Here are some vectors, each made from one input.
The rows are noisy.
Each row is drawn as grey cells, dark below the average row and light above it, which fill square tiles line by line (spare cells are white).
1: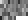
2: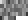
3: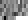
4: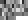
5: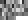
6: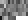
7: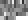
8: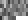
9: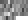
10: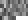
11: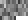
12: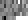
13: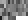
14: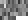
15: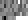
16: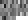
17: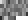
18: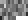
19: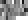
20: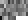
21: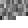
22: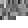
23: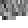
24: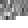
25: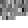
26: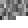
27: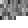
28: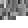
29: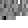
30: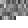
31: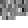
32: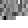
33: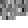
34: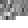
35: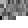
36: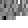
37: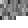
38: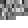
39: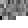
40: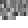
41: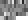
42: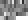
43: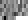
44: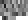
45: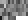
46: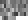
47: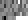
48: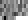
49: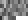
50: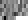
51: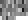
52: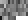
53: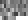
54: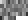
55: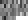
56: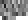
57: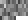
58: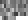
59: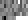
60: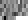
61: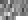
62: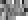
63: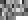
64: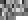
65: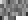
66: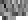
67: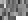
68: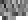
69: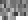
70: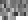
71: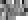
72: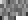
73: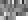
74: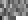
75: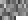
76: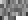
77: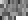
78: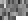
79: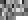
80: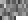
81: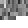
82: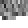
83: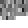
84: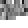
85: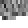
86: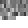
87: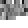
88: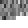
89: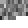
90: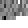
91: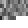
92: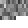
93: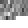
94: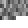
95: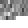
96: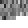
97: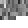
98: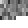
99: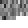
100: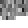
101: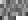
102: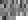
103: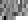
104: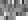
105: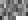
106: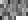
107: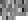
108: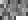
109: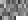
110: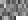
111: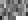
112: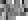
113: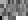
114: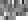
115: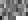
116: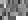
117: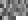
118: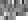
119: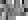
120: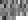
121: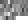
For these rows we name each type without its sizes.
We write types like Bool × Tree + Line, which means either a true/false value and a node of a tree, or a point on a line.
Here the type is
Label + Line.
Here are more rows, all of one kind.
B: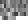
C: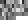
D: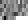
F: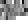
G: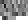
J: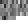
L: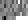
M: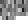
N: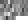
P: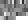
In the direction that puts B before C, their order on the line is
J, L, D, G, B, N, M, P, F, C.
